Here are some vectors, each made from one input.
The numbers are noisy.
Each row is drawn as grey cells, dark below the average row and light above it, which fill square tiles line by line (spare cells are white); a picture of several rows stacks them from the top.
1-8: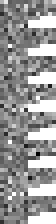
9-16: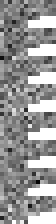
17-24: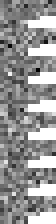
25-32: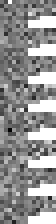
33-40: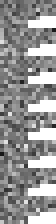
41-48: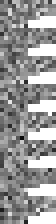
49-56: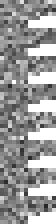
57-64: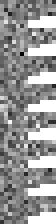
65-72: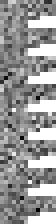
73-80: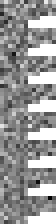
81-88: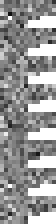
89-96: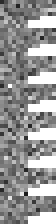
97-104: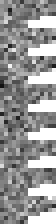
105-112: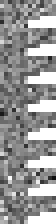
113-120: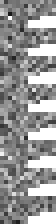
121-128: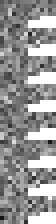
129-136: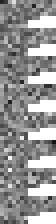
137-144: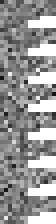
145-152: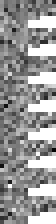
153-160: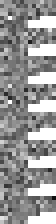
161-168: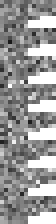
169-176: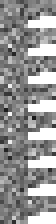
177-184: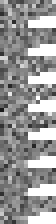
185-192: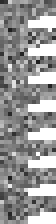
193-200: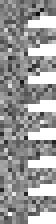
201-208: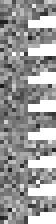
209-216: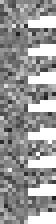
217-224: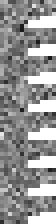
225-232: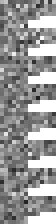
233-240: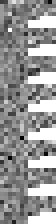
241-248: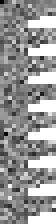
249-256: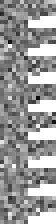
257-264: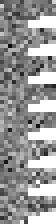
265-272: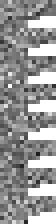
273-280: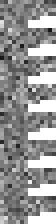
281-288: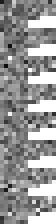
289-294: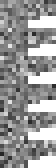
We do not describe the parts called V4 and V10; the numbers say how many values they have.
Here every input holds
one of 12 labels and a value of V4, together with either a point on an 8-point line, or a value of V10.
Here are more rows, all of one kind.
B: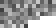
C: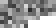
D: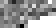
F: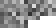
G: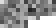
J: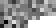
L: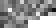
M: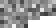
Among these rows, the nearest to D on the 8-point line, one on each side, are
J and L.
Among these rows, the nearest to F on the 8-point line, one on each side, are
G and L.
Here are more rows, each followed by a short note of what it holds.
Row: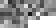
one of 12 labels, a point on an 8-point line and a value of V4
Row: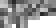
one of 12 labels, a point on an 8-point line and a value of V4
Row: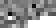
one of 12 labels, a value of V4 and a value of V10
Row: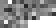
one of 12 labels, a value of V4 and a value of V10
